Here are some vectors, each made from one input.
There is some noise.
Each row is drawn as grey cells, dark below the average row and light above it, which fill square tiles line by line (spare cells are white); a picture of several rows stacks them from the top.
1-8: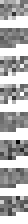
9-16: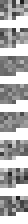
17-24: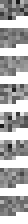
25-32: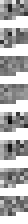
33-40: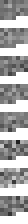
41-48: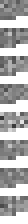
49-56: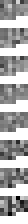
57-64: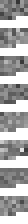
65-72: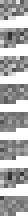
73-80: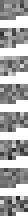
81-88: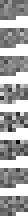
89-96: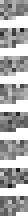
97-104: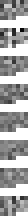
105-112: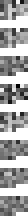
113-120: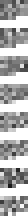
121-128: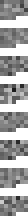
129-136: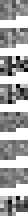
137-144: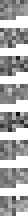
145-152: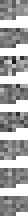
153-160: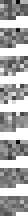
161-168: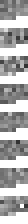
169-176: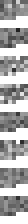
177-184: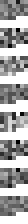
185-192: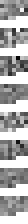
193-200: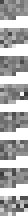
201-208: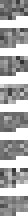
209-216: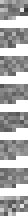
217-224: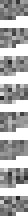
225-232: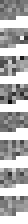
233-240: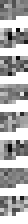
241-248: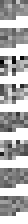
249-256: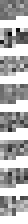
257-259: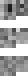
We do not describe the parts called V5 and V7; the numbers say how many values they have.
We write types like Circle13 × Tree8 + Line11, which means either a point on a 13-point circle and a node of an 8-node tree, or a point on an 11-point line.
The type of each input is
Bool × (Line8 + V5) + V7.
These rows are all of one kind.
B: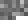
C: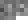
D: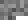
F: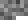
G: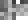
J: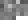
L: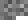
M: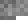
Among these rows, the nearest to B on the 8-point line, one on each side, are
C and G.
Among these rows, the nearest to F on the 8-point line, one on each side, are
C and M.
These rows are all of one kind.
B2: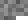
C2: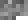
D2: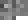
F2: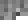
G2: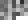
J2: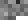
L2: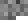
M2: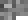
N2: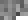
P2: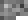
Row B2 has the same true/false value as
D2 and M2.
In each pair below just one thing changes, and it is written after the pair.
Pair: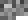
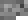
the true/false value
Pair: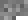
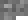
the true/false value
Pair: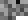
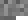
the true/false value
